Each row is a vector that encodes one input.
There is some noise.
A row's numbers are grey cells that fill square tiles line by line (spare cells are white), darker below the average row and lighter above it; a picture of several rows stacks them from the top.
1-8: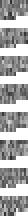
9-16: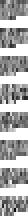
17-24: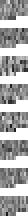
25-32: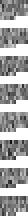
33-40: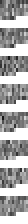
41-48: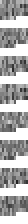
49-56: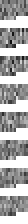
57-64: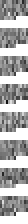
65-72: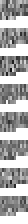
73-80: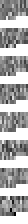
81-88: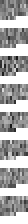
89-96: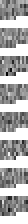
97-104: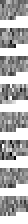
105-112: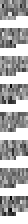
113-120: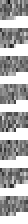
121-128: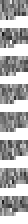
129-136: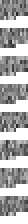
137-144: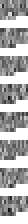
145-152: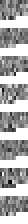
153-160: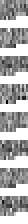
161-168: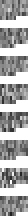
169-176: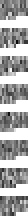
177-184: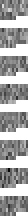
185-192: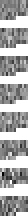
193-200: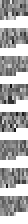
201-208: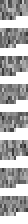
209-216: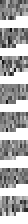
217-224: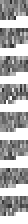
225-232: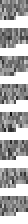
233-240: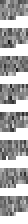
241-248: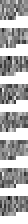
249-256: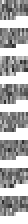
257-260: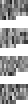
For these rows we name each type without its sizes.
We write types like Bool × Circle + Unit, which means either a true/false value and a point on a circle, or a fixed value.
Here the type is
Bool × Bool × Bool × Bool.
